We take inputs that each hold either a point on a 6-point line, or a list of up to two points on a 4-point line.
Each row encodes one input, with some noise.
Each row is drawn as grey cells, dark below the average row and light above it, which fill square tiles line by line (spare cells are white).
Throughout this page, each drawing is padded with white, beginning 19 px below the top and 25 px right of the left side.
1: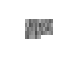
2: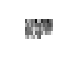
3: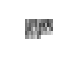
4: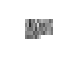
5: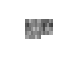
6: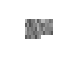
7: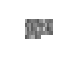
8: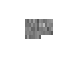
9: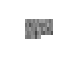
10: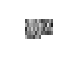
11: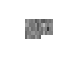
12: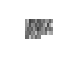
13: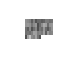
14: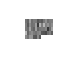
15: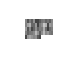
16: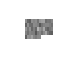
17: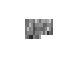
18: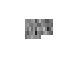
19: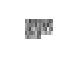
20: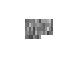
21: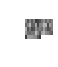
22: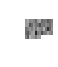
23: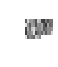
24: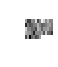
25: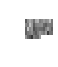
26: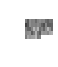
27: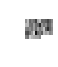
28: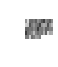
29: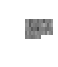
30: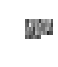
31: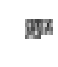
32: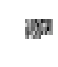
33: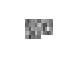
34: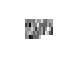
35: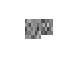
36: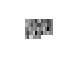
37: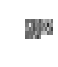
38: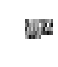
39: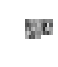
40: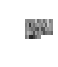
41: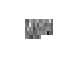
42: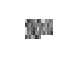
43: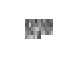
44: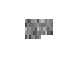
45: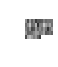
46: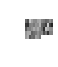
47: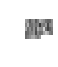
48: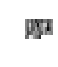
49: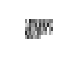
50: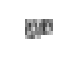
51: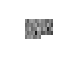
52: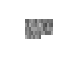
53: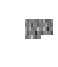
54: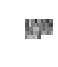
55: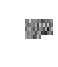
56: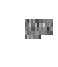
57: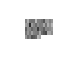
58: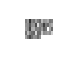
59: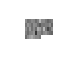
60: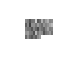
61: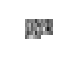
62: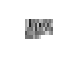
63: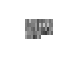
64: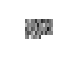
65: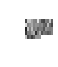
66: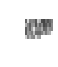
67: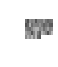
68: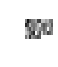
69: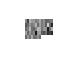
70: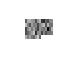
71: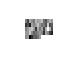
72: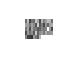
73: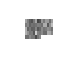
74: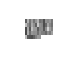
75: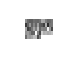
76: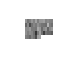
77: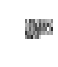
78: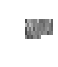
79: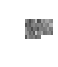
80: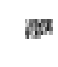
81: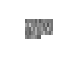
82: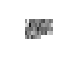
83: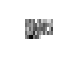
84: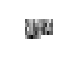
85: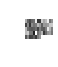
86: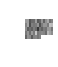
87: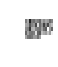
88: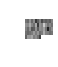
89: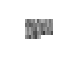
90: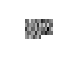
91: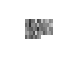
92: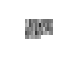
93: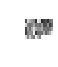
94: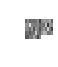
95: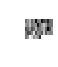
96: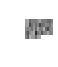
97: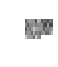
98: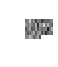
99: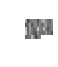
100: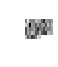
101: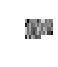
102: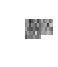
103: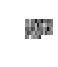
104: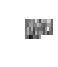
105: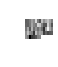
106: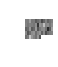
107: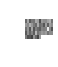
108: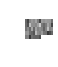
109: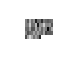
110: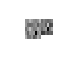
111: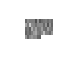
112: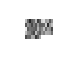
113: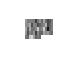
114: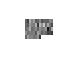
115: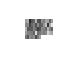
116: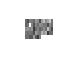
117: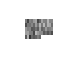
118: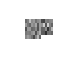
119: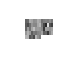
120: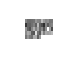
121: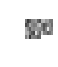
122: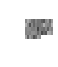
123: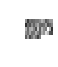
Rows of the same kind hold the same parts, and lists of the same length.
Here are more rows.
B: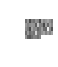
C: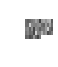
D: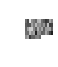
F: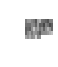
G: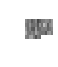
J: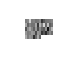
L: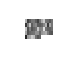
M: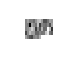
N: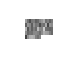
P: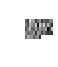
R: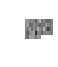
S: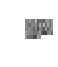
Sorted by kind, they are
B, C, F
D, M
G, J, P, S
L, N, R

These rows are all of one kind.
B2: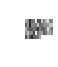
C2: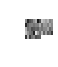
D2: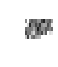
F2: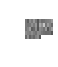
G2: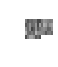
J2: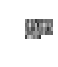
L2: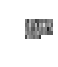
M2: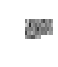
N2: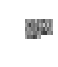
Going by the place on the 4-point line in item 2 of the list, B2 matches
J2 and L2.
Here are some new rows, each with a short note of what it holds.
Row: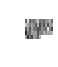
a point on a 6-point line
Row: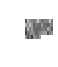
a point on a 6-point line
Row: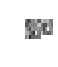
a point on a 6-point line
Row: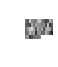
the empty list
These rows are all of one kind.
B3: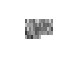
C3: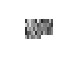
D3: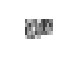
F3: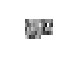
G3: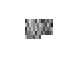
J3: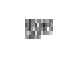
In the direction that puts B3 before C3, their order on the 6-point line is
B3, C3, G3, F3, J3, D3.
